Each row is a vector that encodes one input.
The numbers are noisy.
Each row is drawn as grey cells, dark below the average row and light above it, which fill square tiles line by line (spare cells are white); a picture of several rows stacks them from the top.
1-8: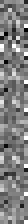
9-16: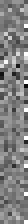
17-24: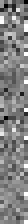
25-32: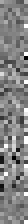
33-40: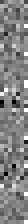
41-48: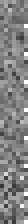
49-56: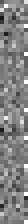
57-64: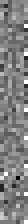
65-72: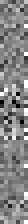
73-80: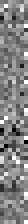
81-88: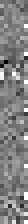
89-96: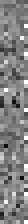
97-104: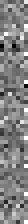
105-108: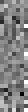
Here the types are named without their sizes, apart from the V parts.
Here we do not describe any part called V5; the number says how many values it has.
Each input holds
a value of V5, together with either a point on a line, or a node of a tree.
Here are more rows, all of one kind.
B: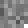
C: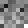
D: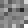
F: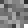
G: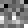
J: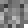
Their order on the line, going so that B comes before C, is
F, G, D, J, B, C.
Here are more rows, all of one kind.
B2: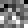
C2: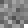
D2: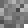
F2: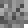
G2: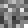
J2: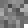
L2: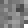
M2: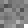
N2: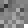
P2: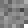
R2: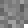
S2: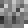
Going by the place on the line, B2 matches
F2, L2 and R2.
